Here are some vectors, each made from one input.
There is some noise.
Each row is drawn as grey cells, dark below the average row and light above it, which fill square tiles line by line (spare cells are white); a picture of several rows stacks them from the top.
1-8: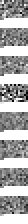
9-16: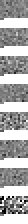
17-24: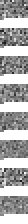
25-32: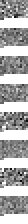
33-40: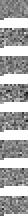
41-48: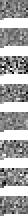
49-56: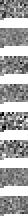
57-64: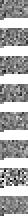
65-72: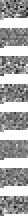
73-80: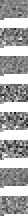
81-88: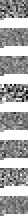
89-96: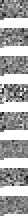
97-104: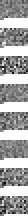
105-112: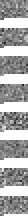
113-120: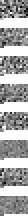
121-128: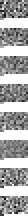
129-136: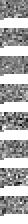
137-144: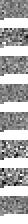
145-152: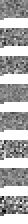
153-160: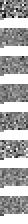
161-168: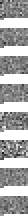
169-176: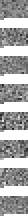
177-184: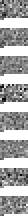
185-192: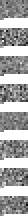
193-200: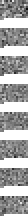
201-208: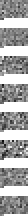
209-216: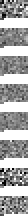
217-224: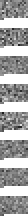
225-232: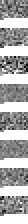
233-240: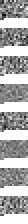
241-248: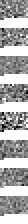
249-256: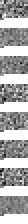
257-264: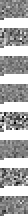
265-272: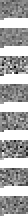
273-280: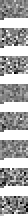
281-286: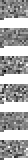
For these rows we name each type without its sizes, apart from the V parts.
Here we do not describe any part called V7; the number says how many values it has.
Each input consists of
a value of V7, together with a list of points on a circle.
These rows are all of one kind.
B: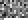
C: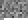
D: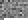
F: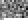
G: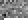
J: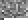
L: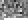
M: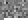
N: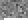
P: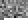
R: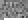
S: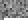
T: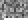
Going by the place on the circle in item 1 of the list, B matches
D, G and T.
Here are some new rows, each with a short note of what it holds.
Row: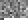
a value of V7, together with a list of two items
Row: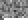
a value of V7, together with the empty list
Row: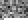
a value of V7, together with the empty list
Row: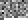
a value of V7, together with a list of one item
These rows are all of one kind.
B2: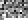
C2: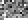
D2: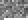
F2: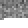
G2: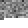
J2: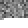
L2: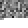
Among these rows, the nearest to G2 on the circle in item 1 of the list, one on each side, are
C2 and L2.
